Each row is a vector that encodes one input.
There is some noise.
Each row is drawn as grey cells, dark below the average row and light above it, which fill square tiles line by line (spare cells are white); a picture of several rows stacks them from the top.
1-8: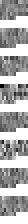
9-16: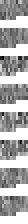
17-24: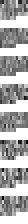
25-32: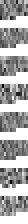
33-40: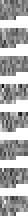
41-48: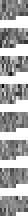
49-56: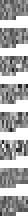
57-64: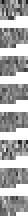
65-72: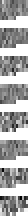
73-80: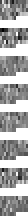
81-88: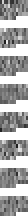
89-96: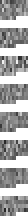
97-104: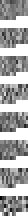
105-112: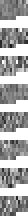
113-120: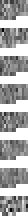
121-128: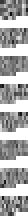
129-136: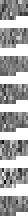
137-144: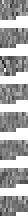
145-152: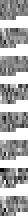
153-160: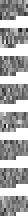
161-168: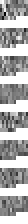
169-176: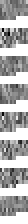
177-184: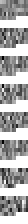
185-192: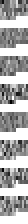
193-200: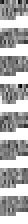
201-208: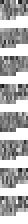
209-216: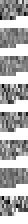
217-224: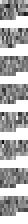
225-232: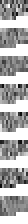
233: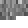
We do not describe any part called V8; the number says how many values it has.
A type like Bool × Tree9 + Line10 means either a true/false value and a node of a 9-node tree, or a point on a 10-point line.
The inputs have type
Line9 + List2(Line6 × V8).
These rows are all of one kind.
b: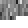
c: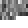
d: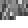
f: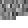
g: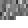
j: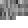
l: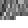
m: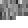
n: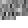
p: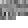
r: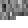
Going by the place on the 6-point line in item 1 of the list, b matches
g, j, m and p.
